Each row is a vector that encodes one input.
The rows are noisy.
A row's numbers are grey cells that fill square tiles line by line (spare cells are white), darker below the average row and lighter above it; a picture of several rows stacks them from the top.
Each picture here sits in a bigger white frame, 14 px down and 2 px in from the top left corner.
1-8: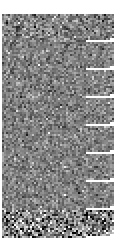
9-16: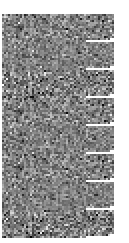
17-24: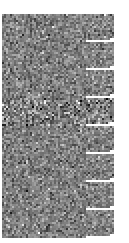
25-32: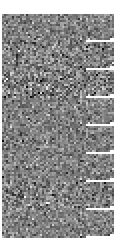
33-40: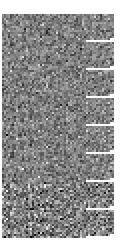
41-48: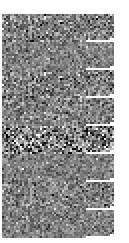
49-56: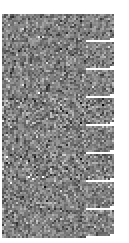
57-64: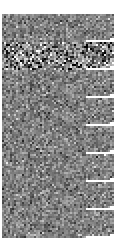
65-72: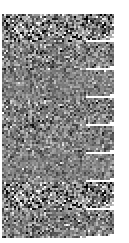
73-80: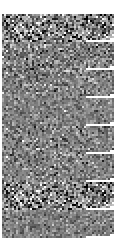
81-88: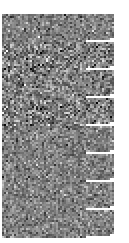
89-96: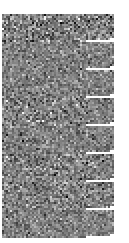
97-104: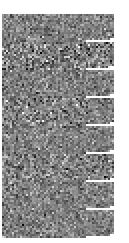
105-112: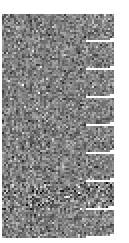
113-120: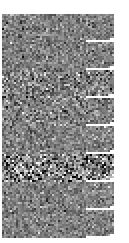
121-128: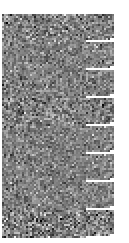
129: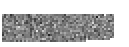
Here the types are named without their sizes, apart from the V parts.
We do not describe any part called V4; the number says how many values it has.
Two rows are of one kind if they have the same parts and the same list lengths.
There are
4 kinds of row.
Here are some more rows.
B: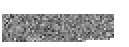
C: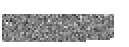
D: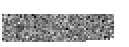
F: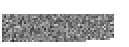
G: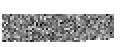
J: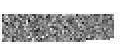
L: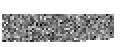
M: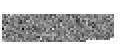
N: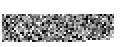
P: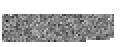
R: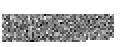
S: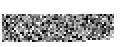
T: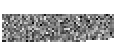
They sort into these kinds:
B, C, F, M, P
D, J
G, L, R, T
N, S

